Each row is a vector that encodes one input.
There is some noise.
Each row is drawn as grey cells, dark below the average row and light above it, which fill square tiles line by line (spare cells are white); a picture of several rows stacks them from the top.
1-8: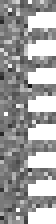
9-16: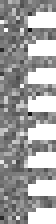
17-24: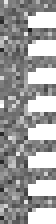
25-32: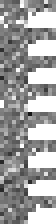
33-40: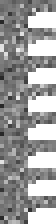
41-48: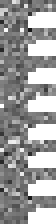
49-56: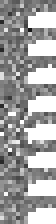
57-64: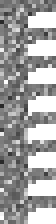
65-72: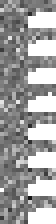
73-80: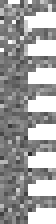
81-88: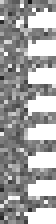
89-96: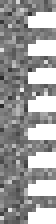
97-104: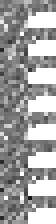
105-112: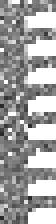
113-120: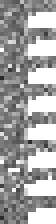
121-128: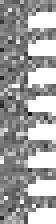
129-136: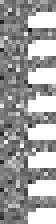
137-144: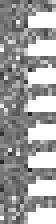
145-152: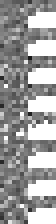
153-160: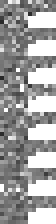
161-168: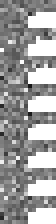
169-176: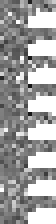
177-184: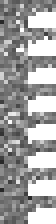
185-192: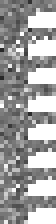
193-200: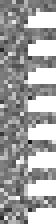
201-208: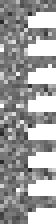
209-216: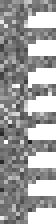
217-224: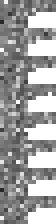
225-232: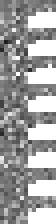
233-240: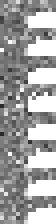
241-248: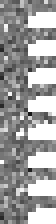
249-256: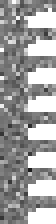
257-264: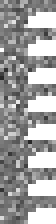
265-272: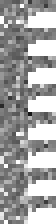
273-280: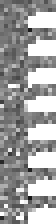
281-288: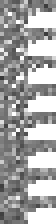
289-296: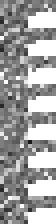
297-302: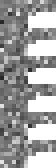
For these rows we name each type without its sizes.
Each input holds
a list of points on a line.
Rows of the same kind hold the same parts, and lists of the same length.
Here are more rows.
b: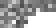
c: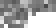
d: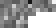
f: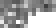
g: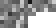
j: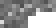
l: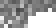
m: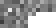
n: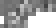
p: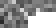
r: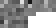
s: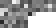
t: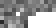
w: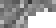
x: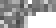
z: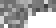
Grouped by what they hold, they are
b, d, f, j, n, p, t
c, m, x, z
g, l, r, w
s

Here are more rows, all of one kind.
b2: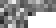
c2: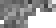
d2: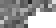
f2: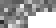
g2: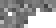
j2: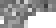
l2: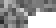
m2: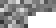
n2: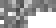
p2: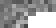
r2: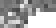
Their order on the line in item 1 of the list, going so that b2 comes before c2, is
m2, f2, b2, l2, p2, d2, c2, g2, n2, r2, j2.
